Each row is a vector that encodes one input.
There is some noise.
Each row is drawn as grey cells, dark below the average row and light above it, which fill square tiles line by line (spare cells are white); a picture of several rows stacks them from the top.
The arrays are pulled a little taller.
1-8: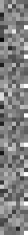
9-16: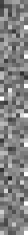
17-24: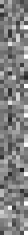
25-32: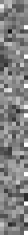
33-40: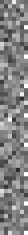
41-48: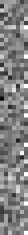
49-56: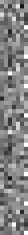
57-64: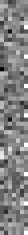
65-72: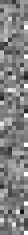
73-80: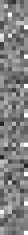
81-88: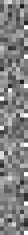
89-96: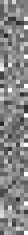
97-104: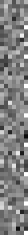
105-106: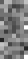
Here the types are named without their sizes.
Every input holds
a label, together with either a label, or a point on a line.
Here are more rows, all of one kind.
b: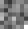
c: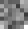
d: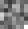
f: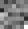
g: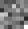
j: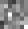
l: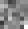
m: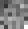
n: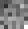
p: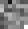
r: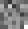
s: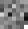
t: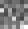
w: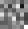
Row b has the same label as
d, f and g.
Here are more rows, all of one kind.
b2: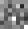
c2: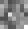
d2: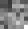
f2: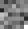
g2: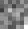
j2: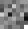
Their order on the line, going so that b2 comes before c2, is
j2, f2, g2, b2, c2, d2.
